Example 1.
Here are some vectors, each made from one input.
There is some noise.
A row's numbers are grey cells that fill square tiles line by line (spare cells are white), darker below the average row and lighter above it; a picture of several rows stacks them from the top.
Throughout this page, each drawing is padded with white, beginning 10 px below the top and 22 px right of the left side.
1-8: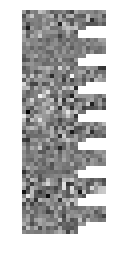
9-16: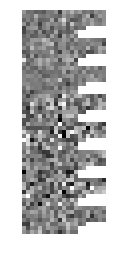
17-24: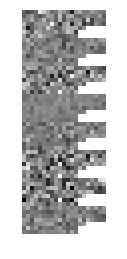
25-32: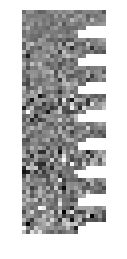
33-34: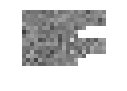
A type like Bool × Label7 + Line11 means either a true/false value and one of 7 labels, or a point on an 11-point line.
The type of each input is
Tree8.
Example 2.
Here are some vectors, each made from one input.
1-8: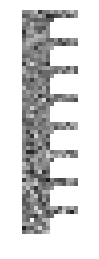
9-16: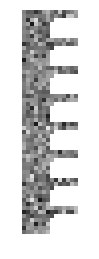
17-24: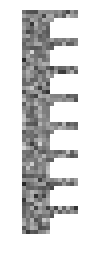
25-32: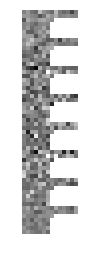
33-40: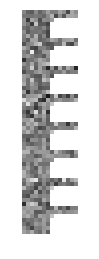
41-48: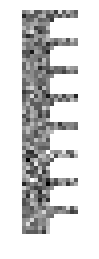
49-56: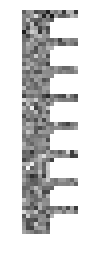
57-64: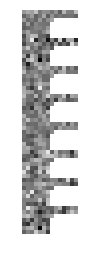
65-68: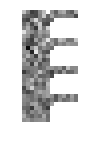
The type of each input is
Line7.
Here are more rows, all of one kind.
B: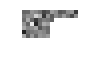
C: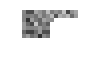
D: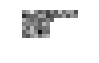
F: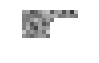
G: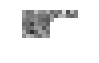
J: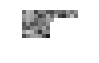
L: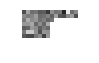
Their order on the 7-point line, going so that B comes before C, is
D, B, L, J, F, G, C.
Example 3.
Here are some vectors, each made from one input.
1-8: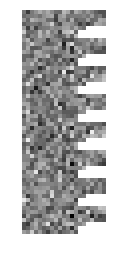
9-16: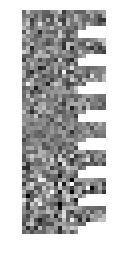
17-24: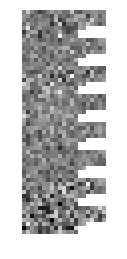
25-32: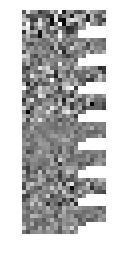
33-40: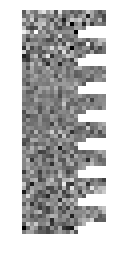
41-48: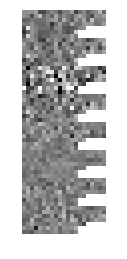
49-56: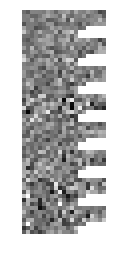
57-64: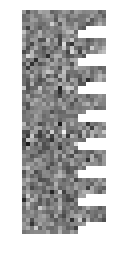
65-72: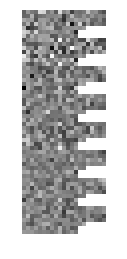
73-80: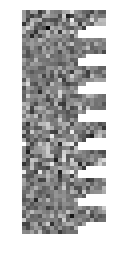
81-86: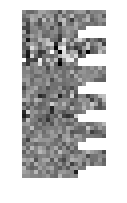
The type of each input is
Line11.
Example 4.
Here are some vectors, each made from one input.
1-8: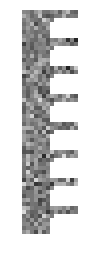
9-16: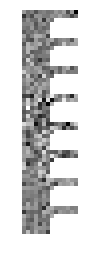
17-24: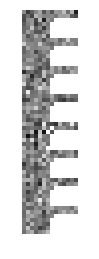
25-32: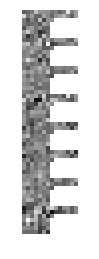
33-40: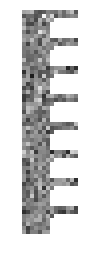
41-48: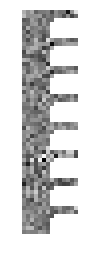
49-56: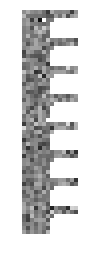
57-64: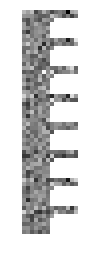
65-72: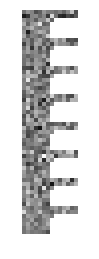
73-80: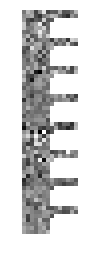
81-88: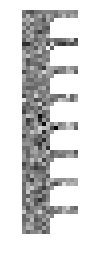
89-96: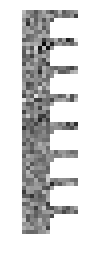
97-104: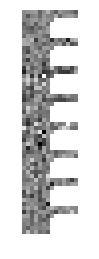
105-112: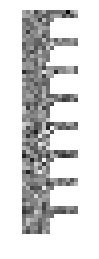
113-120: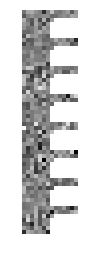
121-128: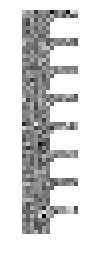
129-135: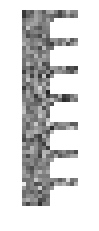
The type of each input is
Label9.
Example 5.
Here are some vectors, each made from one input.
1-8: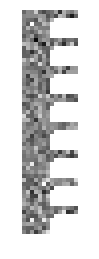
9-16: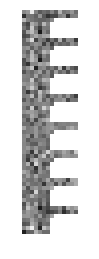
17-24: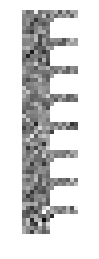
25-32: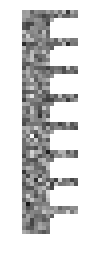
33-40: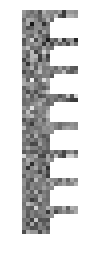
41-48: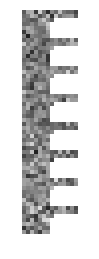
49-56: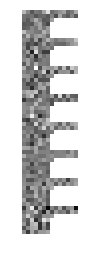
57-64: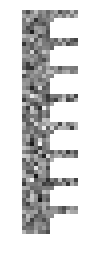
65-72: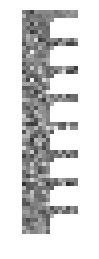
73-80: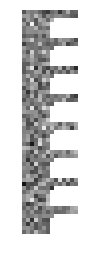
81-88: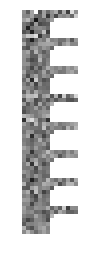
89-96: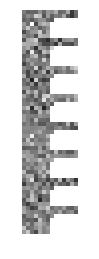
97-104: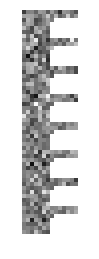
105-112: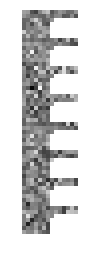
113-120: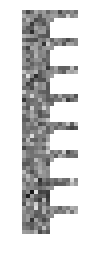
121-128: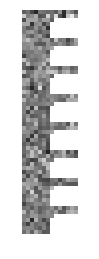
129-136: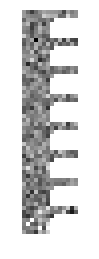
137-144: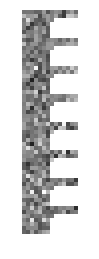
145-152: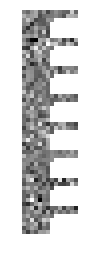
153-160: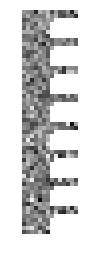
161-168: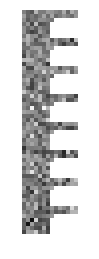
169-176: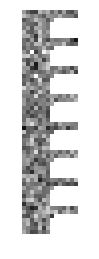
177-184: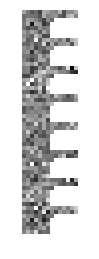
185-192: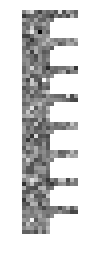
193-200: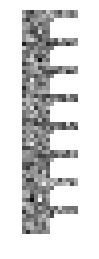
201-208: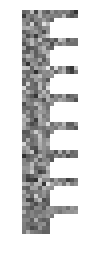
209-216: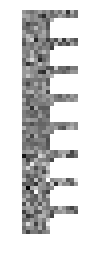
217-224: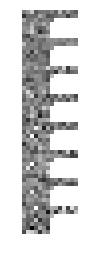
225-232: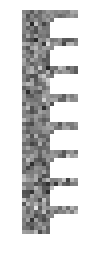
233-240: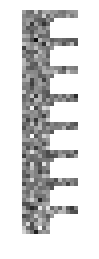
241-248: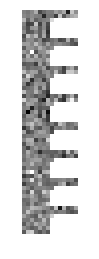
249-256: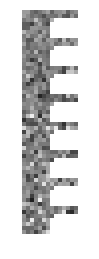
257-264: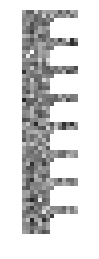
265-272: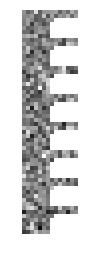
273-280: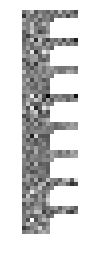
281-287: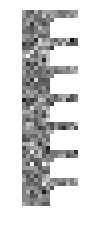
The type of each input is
Line11.
